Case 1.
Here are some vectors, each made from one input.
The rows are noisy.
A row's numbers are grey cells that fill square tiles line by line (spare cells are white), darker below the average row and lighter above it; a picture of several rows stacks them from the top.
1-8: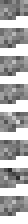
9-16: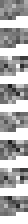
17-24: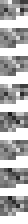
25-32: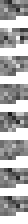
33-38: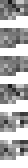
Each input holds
a point on a 6-point line.
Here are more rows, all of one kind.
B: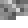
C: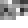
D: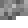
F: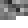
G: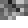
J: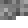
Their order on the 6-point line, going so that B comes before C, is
G, F, J, D, B, C.
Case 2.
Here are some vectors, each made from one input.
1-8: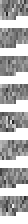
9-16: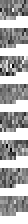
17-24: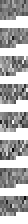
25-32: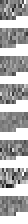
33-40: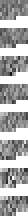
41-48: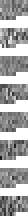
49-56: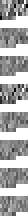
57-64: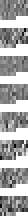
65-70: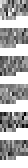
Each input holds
either a fixed value, or a node of a 10-node tree.
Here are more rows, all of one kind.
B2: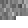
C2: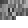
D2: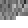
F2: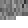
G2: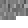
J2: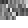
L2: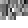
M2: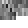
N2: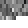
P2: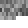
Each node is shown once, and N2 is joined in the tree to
C2 and L2.
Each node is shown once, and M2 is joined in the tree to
G2.
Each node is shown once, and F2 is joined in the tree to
G2.
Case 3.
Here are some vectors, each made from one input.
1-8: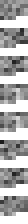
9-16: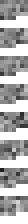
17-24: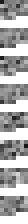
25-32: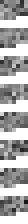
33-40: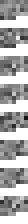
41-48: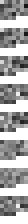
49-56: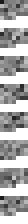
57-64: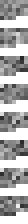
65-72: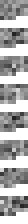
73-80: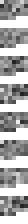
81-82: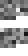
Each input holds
a node of a 13-node tree.
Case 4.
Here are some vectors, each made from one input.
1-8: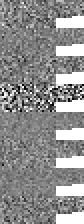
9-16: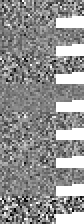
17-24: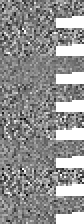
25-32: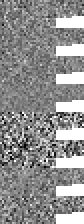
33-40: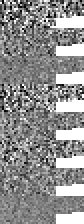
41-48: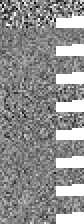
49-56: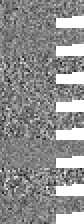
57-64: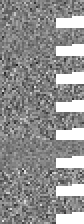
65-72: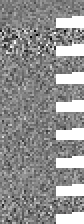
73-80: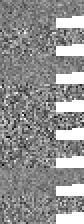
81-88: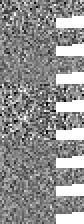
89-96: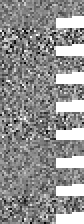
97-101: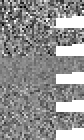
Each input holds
a point on an 11-point line.
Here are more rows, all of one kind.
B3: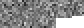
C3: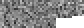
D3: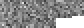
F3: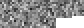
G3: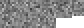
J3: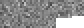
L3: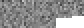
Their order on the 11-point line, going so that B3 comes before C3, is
J3, D3, L3, F3, G3, B3, C3.
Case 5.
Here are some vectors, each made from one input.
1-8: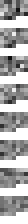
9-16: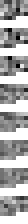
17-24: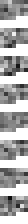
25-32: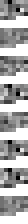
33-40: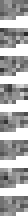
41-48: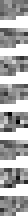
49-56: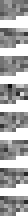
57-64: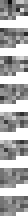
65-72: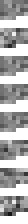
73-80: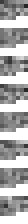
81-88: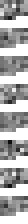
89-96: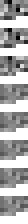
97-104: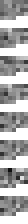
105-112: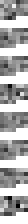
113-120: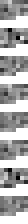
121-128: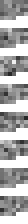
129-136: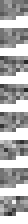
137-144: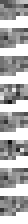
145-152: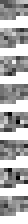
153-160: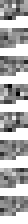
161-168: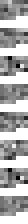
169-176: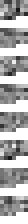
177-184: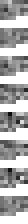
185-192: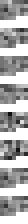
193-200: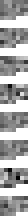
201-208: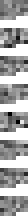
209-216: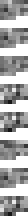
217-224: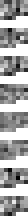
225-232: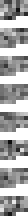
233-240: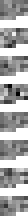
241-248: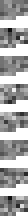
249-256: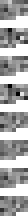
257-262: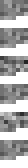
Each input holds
a point on a 13-point circle.
